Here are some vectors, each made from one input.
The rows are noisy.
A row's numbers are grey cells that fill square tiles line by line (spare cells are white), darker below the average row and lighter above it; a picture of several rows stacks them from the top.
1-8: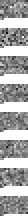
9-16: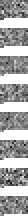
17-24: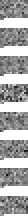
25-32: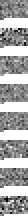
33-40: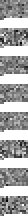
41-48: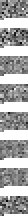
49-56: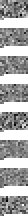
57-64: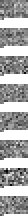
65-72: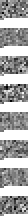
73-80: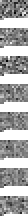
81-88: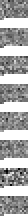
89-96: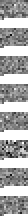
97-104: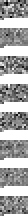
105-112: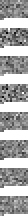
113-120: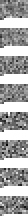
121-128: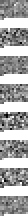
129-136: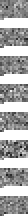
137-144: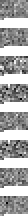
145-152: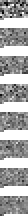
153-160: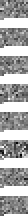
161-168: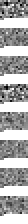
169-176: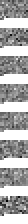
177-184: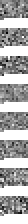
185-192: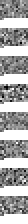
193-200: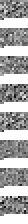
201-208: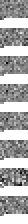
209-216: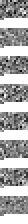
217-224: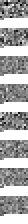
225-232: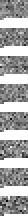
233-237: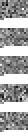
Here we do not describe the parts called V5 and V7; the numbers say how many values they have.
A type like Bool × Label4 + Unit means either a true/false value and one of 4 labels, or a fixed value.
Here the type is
(Label8 + Line6) × V5 × V7 + Tree8.
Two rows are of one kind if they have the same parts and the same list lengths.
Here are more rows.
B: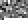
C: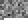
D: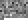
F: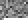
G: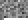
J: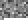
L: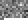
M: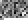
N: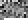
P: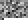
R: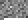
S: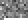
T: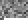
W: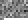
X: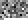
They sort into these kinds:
B, M, N, P, X
C, G, R
D, F, J, L, S, T, W

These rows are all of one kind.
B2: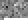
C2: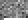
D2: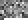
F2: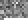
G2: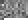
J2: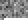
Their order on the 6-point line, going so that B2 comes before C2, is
B2, J2, F2, D2, C2, G2.
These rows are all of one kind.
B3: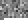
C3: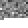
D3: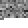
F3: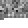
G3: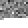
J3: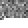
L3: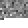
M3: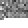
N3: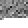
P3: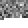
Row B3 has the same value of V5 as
J3, M3 and P3.
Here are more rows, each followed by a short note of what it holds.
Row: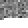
a point on a 6-point line, a value of V5 and a value of V7
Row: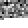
a node of an 8-node tree
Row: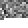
one of 8 labels, a value of V5 and a value of V7
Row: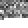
a point on a 6-point line, a value of V5 and a value of V7
